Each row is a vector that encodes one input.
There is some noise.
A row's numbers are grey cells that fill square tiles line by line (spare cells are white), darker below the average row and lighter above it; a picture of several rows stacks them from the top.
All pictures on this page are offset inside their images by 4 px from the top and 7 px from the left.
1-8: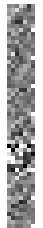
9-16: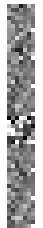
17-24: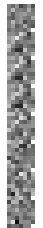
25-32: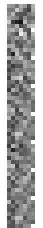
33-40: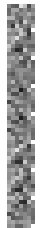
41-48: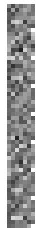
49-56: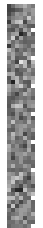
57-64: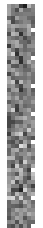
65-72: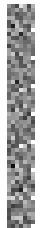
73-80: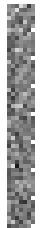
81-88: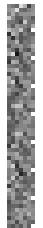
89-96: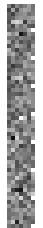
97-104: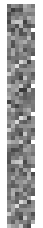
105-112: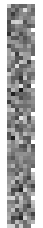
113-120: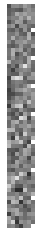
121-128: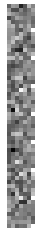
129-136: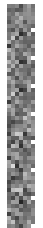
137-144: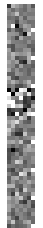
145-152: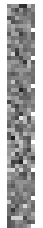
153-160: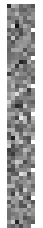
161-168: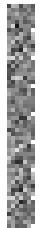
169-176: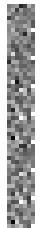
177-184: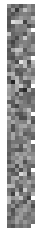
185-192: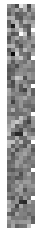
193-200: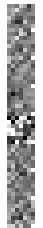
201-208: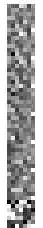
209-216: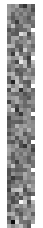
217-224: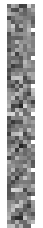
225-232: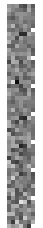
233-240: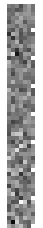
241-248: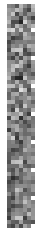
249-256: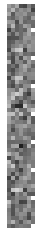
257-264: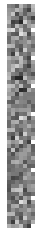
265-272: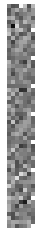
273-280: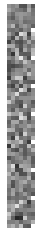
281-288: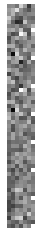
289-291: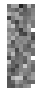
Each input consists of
a list of up to two items, each a point on a 7-point line and a true/false value.
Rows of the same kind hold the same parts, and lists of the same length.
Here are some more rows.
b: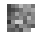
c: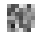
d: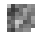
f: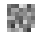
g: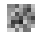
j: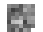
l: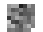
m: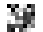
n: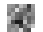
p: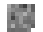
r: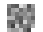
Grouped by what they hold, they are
b, d, j, l, p
c, f, g, n, r
m

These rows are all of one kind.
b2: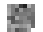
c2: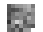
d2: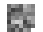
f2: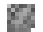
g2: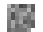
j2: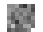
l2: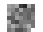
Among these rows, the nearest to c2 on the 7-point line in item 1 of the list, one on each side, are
d2 and f2.
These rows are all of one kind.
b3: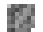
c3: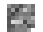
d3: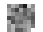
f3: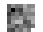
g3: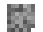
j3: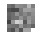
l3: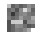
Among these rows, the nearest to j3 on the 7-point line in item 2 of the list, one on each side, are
d3 and g3.
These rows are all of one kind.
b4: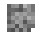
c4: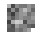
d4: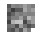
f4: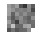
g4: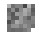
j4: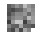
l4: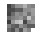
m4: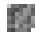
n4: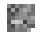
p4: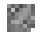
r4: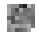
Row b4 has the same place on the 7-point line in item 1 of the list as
g4, m4 and p4.
